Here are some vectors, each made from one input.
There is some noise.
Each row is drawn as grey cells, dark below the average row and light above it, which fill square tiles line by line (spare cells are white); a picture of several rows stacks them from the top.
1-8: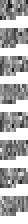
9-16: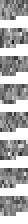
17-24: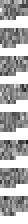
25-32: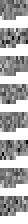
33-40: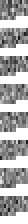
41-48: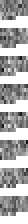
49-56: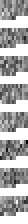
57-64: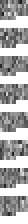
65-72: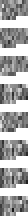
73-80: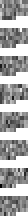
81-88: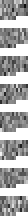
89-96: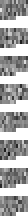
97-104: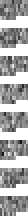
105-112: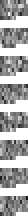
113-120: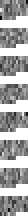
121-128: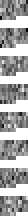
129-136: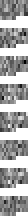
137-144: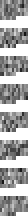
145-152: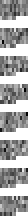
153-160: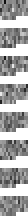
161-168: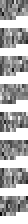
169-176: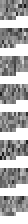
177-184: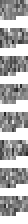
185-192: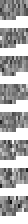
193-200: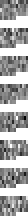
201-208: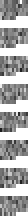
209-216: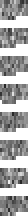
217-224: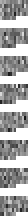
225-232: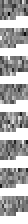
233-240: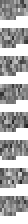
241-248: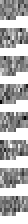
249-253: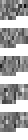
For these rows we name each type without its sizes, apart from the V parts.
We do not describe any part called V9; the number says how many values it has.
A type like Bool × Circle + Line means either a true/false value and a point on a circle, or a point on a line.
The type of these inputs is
List(Line) × V9.
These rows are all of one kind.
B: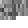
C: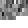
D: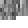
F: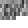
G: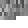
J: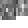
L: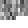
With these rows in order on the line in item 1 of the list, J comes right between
B and D.
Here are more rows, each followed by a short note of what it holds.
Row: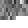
a value of V9, together with a list of one item
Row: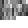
a value of V9, together with the empty list
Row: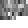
a value of V9, together with the empty list
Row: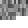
a value of V9, together with a list of one item
